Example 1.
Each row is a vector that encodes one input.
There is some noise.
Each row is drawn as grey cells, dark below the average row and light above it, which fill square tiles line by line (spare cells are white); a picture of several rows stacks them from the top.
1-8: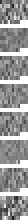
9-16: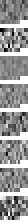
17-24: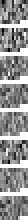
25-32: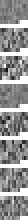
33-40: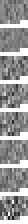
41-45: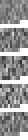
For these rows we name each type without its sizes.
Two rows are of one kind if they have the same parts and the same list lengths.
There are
2 kinds of row.
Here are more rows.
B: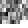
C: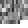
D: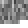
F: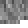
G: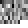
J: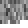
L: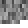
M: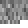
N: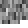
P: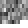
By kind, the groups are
B, C, P
D, F, G, J, L, M, N

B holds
a fixed value.
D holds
a node of a tree.
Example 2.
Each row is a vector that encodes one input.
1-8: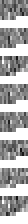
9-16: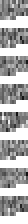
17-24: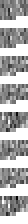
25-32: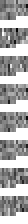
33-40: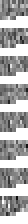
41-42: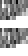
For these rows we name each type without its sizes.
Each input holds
a point on a line.
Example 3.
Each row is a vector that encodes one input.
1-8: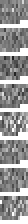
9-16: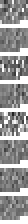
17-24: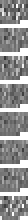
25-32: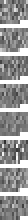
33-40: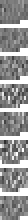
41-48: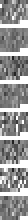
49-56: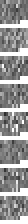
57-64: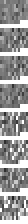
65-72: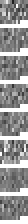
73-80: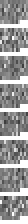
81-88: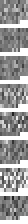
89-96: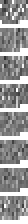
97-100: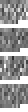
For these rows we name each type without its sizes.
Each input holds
either a fixed value, or a node of a tree.
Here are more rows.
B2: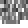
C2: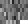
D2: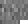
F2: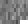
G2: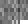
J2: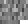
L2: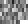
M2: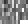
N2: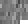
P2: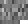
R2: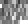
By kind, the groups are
B2, D2, F2, G2, J2, L2, M2, N2, P2, R2
C2

